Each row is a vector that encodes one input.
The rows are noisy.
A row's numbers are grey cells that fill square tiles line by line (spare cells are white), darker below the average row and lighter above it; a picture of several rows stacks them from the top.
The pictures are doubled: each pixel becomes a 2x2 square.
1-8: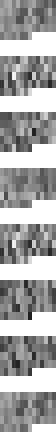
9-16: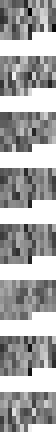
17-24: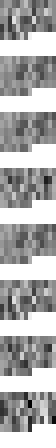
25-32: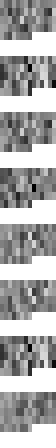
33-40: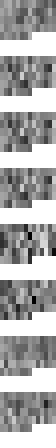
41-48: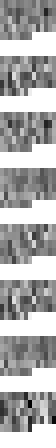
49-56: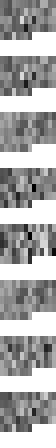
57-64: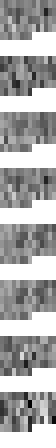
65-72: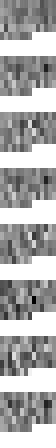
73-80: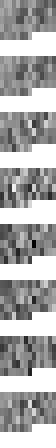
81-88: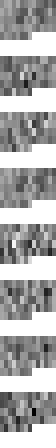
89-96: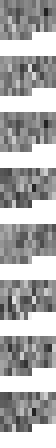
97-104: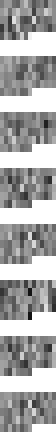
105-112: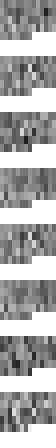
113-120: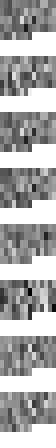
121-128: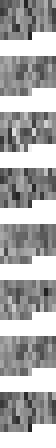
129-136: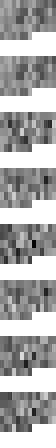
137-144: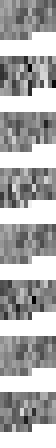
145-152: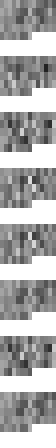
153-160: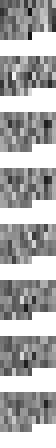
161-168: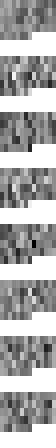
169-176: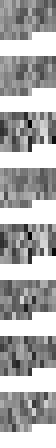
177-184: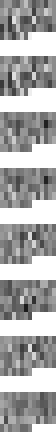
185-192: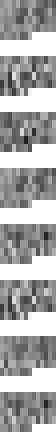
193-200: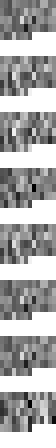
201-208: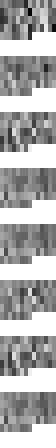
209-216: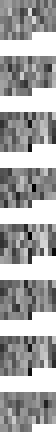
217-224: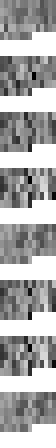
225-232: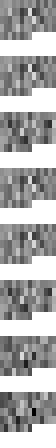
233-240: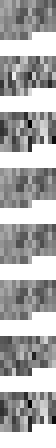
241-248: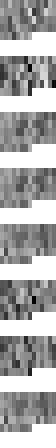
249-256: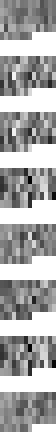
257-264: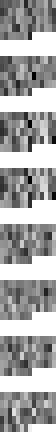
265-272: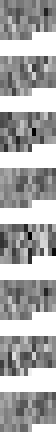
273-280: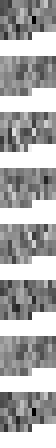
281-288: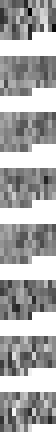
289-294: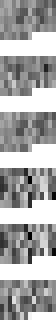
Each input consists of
a point on a 16-point line.
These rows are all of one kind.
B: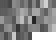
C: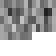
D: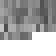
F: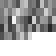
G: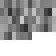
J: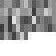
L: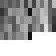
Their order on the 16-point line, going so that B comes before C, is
L, B, G, C, D, J, F.
